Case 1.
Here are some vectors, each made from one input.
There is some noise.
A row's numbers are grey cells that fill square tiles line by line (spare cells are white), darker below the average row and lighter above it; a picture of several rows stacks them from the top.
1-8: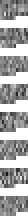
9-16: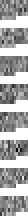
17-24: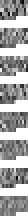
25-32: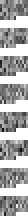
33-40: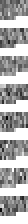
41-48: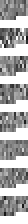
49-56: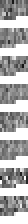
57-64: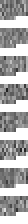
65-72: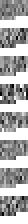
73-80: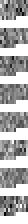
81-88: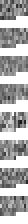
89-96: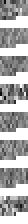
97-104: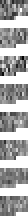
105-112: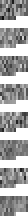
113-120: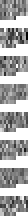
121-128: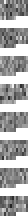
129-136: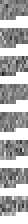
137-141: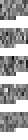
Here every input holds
either a point on a 6-point line, or a list of up to two points on an 11-point circle.
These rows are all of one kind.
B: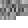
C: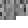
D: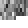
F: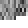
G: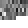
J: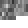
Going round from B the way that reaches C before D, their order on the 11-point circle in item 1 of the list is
B, J, C, G, D, F.
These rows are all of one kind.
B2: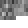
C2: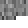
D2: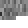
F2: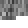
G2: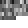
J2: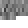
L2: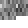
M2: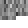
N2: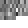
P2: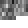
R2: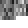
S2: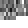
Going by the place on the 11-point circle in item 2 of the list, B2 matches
D2, F2, P2 and S2.
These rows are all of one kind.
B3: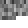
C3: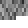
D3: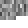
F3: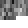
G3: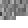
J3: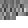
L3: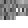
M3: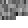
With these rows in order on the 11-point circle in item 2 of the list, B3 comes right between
G3 and L3.
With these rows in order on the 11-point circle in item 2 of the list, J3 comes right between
C3 and F3.
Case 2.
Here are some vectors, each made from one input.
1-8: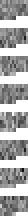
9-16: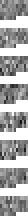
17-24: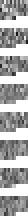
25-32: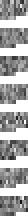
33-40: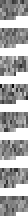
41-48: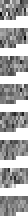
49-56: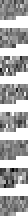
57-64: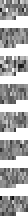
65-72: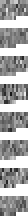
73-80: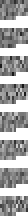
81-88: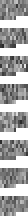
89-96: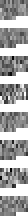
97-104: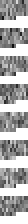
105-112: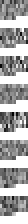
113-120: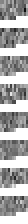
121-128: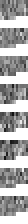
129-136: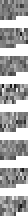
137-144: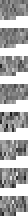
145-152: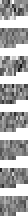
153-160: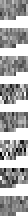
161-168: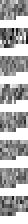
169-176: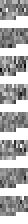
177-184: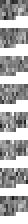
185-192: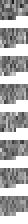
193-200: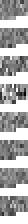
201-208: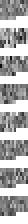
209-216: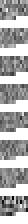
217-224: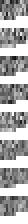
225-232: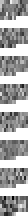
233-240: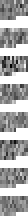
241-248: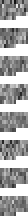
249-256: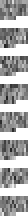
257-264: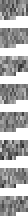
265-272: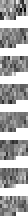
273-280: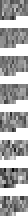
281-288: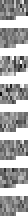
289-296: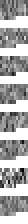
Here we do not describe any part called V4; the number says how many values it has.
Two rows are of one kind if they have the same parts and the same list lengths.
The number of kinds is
2.
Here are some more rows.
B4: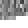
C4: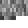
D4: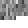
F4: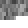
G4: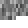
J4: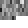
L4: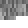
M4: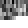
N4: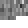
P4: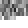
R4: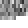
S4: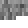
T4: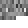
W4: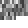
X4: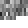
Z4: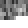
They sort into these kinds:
B4, F4, L4, M4, P4, R4, Z4
C4, D4, G4, J4, N4, S4, T4, W4, X4

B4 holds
a point on each of two 5-point lines and a value of V4.
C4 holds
a point on an 8-point line.
